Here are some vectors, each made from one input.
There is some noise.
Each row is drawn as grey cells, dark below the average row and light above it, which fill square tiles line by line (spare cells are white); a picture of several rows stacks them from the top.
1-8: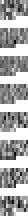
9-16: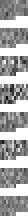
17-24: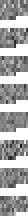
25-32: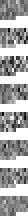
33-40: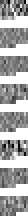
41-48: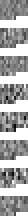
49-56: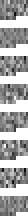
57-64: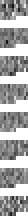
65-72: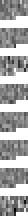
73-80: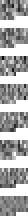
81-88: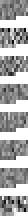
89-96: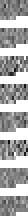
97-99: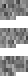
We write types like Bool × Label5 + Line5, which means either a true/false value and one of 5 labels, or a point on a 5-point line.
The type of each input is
Bool × Bool × Bool × Bool + (Circle6 + Unit) × Line5.
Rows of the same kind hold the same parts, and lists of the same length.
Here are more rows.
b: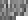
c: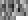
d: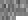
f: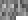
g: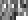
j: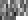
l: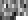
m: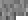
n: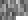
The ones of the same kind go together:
b
c, d, f, g, l, m
j, n

